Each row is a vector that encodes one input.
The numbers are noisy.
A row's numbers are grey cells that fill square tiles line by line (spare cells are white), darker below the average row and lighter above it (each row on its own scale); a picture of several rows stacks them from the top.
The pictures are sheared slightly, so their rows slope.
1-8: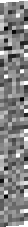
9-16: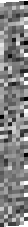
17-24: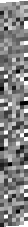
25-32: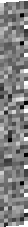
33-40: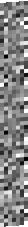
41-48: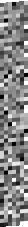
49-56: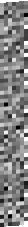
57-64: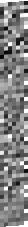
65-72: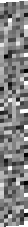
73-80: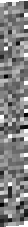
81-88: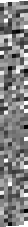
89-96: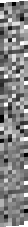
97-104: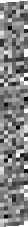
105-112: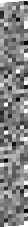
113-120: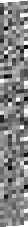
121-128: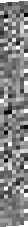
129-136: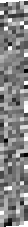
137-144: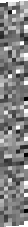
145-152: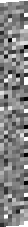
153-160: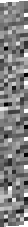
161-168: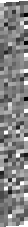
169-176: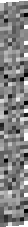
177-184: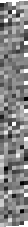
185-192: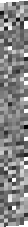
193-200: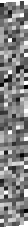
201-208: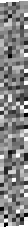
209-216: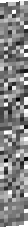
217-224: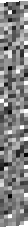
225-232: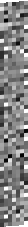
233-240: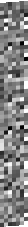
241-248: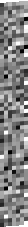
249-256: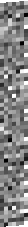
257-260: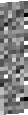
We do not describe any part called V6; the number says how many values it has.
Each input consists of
one of 8 labels, together with a list of up to two items, each a true/false value and a value of V6.
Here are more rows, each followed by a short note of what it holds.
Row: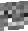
one of 8 labels, together with the empty list
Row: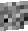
one of 8 labels, together with the empty list
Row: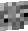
one of 8 labels, together with a list of one item
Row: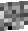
one of 8 labels, together with the empty list
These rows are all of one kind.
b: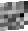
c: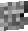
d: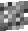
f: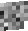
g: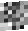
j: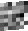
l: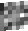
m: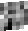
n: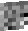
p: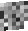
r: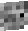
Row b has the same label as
c, d, j and r.
